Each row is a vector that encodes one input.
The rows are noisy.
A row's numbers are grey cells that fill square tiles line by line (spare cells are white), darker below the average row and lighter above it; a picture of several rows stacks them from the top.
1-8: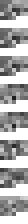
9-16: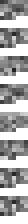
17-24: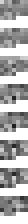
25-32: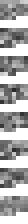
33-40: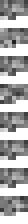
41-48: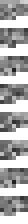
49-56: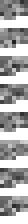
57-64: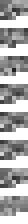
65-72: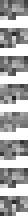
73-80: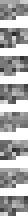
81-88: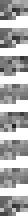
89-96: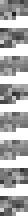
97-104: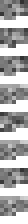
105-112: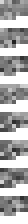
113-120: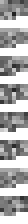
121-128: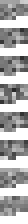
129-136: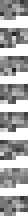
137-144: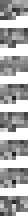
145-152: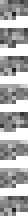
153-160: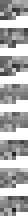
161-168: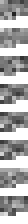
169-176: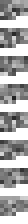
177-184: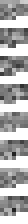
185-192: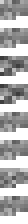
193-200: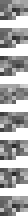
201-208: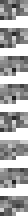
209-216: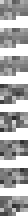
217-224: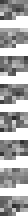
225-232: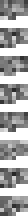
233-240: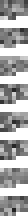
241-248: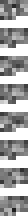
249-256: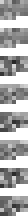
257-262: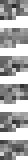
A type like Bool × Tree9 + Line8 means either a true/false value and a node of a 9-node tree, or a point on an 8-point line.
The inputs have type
Line8.
